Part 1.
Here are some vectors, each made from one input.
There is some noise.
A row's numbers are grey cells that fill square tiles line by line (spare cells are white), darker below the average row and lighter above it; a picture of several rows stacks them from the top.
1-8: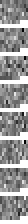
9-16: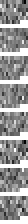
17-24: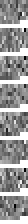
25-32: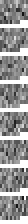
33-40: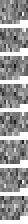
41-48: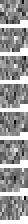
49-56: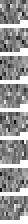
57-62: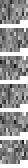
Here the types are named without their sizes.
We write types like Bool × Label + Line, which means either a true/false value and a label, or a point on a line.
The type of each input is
Bool × Bool × Bool × Bool × Line.
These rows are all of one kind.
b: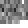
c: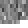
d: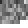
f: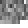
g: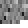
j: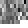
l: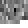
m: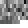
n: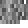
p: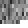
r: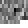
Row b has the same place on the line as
c and f.
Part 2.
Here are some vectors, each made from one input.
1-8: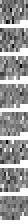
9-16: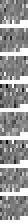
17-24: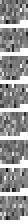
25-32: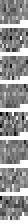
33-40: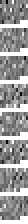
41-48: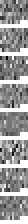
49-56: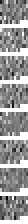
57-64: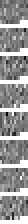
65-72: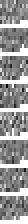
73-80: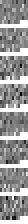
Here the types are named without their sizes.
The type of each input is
Bool × (Circle + Unit).
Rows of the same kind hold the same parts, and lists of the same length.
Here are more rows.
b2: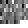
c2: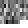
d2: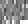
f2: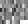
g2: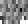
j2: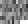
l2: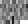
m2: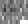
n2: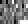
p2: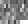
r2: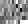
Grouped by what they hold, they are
b2, n2
c2, d2, f2, g2, j2, l2, m2, p2, r2

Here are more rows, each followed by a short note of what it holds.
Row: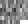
a point on a circle and a true/false value
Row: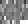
a point on a circle and a true/false value
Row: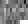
a point on a circle and a true/false value
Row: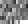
a point on a circle and a true/false value
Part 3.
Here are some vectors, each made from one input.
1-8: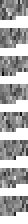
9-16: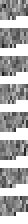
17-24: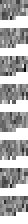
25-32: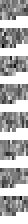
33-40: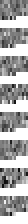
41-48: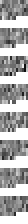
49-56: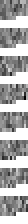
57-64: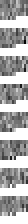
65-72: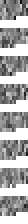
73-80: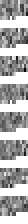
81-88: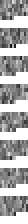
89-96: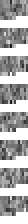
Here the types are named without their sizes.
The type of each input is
Bool × Label.
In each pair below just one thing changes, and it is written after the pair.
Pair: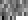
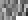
the true/false value
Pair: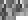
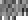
the true/false value
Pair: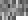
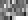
the true/false value
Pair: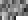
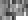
the label
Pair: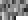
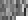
the true/false value
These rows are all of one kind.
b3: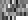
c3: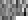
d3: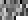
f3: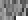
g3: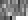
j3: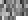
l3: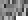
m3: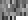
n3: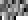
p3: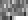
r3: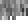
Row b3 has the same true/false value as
c3, g3, m3 and p3.
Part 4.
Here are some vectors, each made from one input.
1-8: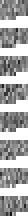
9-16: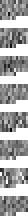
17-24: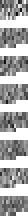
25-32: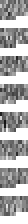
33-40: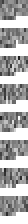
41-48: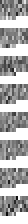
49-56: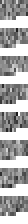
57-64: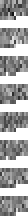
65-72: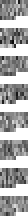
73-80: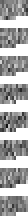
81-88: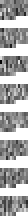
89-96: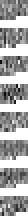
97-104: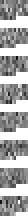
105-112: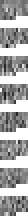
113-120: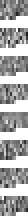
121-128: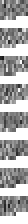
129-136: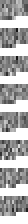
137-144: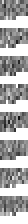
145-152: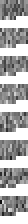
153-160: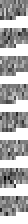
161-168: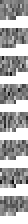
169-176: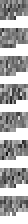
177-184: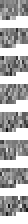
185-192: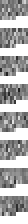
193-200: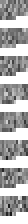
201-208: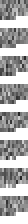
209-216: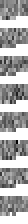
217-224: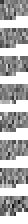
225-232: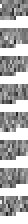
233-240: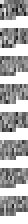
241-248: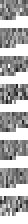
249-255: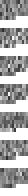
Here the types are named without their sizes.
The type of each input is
Circle × Line.
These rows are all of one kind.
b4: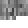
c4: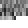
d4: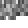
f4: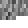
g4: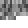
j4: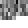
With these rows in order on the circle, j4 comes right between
b4 and d4.
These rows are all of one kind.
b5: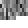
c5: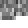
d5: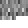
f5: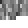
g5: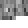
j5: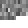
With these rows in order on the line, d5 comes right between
f5 and j5.
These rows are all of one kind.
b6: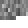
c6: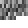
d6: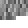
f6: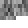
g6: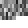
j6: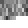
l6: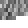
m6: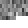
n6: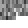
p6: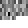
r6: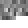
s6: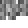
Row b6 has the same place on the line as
d6 and l6.
